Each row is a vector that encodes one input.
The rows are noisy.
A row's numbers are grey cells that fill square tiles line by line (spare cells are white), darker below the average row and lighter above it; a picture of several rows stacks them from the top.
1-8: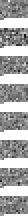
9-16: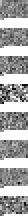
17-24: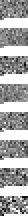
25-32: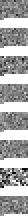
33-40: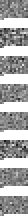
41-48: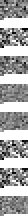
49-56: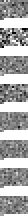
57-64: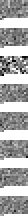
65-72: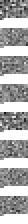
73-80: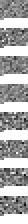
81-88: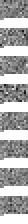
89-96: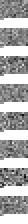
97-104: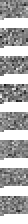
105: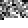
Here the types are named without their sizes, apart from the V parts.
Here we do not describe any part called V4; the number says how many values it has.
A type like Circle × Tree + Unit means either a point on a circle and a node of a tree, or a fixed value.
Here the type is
List(Bool × V4).
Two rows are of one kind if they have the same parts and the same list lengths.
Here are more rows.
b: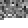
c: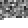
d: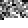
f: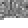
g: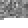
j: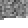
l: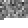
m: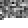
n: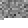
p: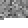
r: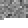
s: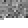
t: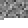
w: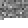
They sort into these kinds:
b, c, m
d
f, g, j, n, p, r, s, t, w
l

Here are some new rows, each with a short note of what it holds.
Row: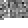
a list of two items
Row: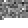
a list of two items
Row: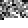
the empty list
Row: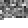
a list of one item
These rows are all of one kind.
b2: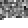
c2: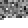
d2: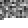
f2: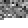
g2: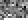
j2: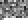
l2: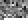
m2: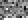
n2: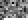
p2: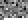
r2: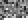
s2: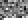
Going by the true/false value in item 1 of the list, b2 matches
d2 and j2.
